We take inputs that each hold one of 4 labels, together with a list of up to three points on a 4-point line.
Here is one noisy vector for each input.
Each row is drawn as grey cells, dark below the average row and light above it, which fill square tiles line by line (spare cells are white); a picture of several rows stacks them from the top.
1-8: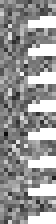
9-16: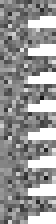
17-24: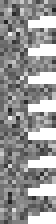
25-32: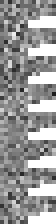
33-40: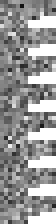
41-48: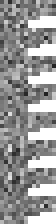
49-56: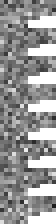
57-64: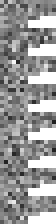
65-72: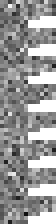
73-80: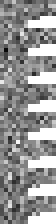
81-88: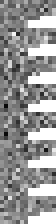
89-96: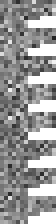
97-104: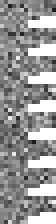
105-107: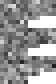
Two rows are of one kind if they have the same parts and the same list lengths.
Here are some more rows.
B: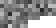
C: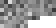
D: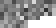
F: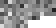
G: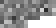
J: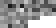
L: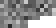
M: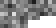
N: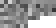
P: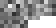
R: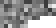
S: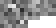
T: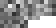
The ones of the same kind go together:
B, N, S
C, D, F, G, R
J, L, M
P, T

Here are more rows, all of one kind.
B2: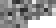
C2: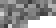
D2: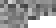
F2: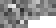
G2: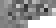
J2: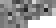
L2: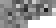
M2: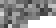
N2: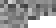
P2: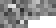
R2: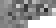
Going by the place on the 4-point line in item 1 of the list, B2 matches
F2 and P2.
